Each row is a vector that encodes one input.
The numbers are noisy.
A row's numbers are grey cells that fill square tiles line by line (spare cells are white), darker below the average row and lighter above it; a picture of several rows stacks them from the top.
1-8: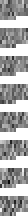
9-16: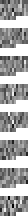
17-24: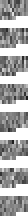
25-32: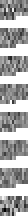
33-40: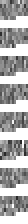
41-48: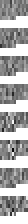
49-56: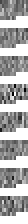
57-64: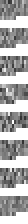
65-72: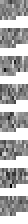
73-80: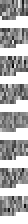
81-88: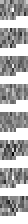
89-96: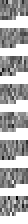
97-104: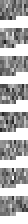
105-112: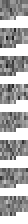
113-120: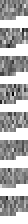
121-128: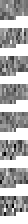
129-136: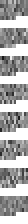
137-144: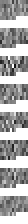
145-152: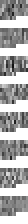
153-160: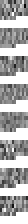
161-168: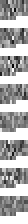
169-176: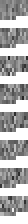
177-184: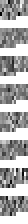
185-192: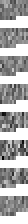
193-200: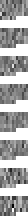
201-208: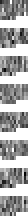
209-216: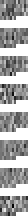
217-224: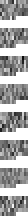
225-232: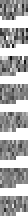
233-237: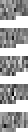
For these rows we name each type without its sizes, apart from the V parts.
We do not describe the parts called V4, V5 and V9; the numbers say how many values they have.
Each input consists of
a value of V4, a value of V5 and a value of V9, together with either a label, or a point on a line and a true/false value.
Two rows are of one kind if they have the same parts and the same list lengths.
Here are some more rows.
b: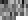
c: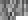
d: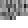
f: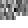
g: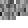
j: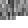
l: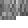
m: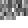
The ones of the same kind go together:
b, d, g, j, l
c, f, m

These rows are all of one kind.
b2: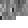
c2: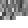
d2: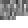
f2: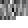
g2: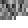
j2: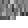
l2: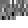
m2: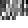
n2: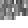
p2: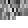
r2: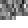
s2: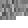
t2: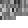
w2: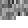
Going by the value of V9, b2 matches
c2, d2 and s2.
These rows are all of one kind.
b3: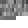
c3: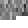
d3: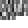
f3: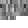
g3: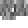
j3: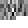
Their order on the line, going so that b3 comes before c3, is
g3, b3, c3, j3, f3, d3.
